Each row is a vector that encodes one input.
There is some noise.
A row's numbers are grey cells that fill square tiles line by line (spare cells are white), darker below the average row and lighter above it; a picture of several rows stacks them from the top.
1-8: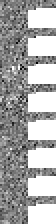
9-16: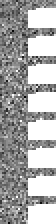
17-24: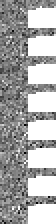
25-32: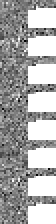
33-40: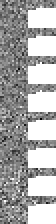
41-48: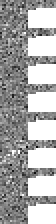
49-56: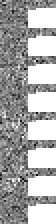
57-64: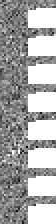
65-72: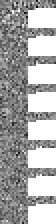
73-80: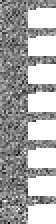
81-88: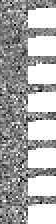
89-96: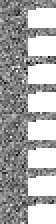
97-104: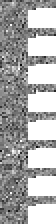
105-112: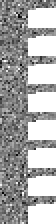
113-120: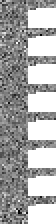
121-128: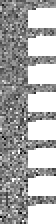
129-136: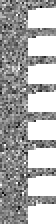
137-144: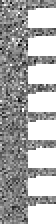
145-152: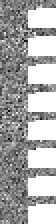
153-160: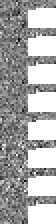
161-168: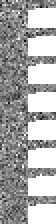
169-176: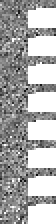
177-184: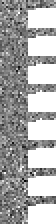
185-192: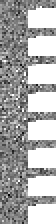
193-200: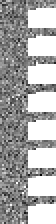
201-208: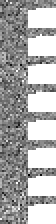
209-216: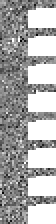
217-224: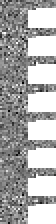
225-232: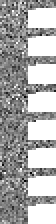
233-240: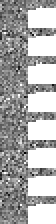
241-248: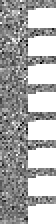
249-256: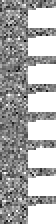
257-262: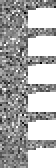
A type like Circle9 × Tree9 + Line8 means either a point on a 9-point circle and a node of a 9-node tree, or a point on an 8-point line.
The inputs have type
Bool × (Tree13 + Unit) + Circle13 × Circle13.
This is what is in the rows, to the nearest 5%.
About 40% of them hold a point on each of two 13-point circles. The rest hold a true/false value, together with either a fixed value, or a node of a 13-node tree.
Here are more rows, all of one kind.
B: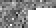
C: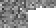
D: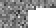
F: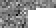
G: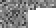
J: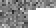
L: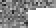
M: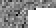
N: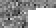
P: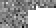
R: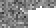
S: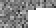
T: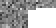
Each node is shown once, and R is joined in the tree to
C and J.
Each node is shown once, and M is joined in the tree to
B and F.
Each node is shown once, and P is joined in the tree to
T.
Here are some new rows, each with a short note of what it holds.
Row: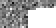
a true/false value
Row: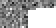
a true/false value
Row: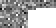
a point on each of two 13-point circles
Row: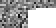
a point on each of two 13-point circles
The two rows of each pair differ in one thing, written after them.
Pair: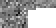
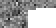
the node of the tree
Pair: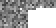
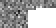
the true/false value
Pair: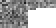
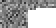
the true/false value
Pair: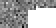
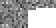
the true/false value
